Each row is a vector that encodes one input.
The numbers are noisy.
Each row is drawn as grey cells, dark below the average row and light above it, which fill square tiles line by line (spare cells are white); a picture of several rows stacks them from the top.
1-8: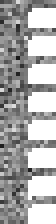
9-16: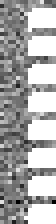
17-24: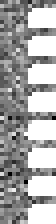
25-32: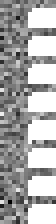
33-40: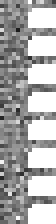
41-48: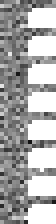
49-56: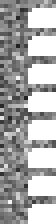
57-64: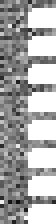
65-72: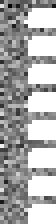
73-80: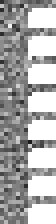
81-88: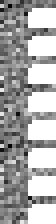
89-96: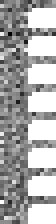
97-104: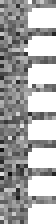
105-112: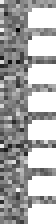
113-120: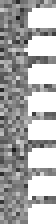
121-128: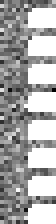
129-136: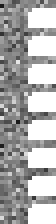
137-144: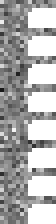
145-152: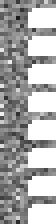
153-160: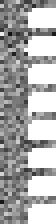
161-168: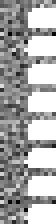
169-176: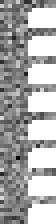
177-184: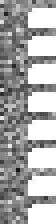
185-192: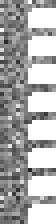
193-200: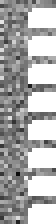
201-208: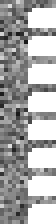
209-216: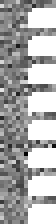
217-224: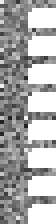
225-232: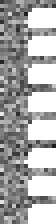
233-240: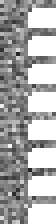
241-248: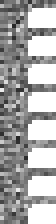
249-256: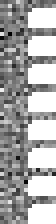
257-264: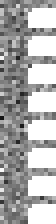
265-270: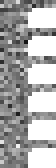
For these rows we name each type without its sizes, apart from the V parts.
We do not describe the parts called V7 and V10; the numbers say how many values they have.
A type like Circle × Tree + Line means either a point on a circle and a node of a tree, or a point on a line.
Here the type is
(Bool × Bool × Bool × Bool + V10) × V7 + Line × (Tree + Unit).
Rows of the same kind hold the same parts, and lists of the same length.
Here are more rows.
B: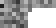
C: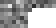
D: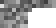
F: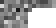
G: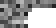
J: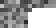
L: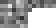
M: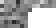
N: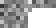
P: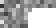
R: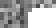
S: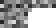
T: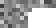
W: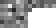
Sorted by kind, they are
B, P, R
C, G, L, W
D, F, J, S
M, N, T

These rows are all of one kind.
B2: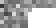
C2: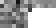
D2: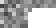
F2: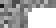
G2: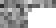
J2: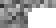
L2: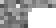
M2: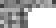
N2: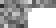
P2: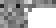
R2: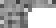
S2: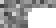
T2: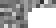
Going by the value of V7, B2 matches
D2, L2 and S2.
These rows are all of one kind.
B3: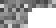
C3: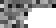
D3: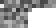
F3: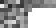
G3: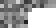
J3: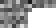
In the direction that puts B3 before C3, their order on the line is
J3, G3, D3, B3, F3, C3.
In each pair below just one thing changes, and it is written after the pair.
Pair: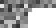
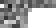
the node of the tree
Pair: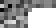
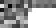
the node of the tree
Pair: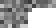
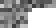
the place on the line
